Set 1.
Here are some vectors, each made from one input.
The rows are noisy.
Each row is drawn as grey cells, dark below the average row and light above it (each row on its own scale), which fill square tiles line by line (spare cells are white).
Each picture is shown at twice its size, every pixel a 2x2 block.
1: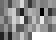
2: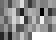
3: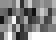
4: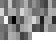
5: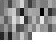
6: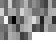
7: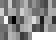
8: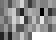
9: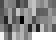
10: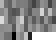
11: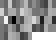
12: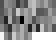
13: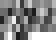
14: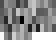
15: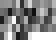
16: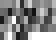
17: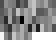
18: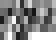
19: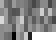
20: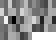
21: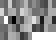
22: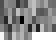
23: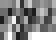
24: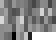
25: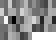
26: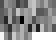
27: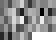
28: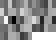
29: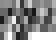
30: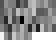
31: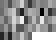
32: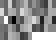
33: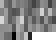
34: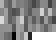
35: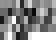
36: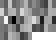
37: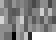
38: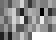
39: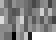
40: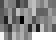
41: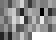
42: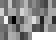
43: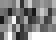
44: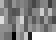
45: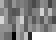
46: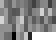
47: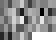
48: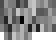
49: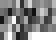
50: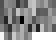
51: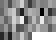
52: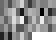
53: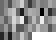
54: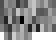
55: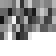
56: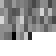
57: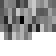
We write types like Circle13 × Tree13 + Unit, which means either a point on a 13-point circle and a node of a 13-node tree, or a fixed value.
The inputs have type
Label5.
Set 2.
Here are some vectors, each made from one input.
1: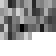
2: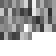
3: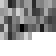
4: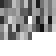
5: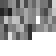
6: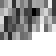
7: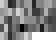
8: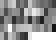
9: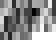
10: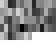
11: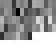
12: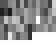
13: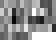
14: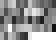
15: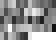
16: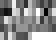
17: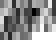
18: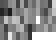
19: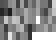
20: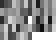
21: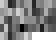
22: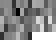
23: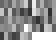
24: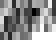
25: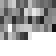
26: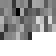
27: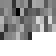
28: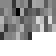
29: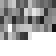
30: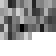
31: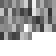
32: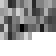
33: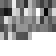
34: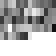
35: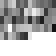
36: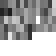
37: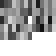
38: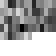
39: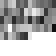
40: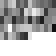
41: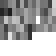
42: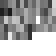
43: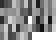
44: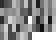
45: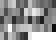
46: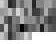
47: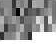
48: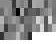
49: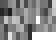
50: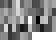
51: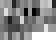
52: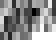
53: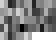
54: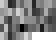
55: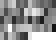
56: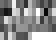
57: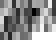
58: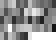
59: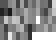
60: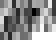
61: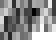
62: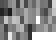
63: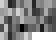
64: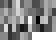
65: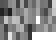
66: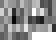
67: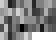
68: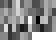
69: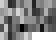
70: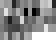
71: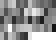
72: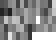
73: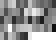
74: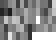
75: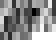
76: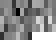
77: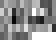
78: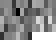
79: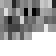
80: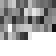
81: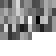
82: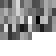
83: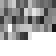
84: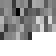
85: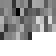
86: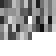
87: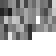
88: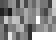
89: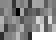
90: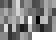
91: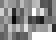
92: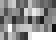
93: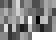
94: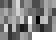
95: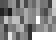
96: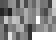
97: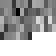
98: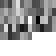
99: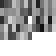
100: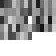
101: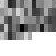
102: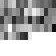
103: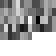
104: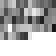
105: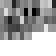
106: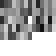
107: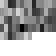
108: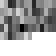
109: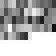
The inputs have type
Circle11.
